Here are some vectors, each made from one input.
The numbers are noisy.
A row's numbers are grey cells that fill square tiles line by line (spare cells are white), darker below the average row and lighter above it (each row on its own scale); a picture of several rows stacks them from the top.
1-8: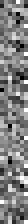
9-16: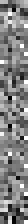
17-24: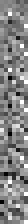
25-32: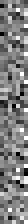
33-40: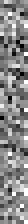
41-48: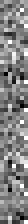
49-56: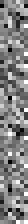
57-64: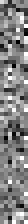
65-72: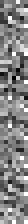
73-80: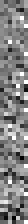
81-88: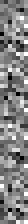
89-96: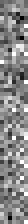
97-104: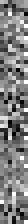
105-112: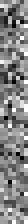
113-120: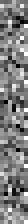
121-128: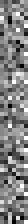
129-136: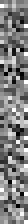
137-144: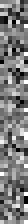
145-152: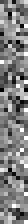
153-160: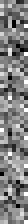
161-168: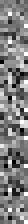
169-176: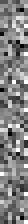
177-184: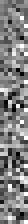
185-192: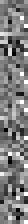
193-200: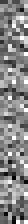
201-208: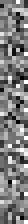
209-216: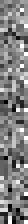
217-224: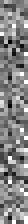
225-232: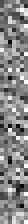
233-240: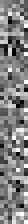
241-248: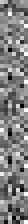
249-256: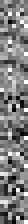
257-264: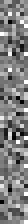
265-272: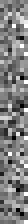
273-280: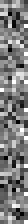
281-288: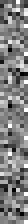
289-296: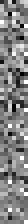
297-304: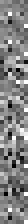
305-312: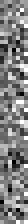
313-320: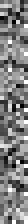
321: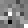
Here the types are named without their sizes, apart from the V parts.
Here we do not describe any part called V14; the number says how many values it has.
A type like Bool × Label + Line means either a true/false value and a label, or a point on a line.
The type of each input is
Bool × Circle + V14.
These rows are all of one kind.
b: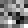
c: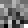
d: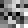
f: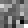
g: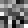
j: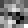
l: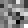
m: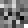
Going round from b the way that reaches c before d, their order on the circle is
b, c, l, g, f, d, m, j.
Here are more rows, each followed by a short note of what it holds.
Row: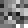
a point on a circle and a true/false value
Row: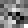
a point on a circle and a true/false value
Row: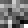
a point on a circle and a true/false value
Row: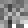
a value of V14
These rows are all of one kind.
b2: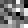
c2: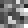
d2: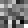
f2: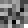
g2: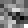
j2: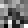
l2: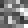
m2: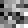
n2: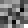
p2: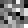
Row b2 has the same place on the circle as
f2, n2 and p2.
